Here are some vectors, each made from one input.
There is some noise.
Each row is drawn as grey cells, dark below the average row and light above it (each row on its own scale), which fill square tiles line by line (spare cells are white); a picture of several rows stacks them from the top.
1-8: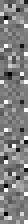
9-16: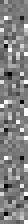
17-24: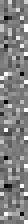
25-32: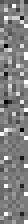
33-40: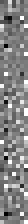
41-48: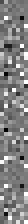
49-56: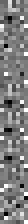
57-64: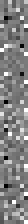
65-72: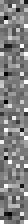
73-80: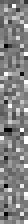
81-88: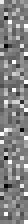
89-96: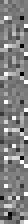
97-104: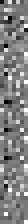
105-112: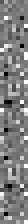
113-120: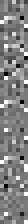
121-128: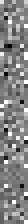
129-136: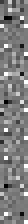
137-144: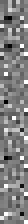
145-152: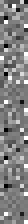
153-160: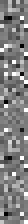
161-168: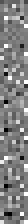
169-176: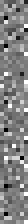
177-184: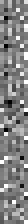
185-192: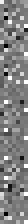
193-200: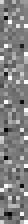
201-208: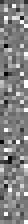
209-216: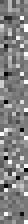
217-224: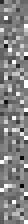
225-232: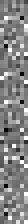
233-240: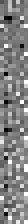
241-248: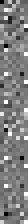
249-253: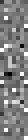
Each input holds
a point on an 8-point line and a true/false value.
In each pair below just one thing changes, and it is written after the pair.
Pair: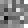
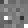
the place on the 8-point line
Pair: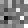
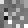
the true/false value
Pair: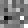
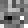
the place on the 8-point line
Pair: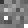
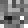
the place on the 8-point line
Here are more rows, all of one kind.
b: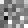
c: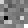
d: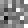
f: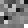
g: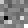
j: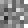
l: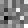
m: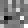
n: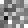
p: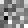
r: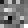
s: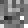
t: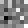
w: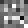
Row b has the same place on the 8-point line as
d, j, n and p.
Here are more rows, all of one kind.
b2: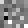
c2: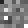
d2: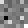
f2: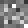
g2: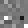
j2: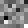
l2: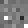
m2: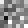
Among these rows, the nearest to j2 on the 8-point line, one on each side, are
d2 and f2.
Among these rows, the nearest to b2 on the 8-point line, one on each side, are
d2 and m2.
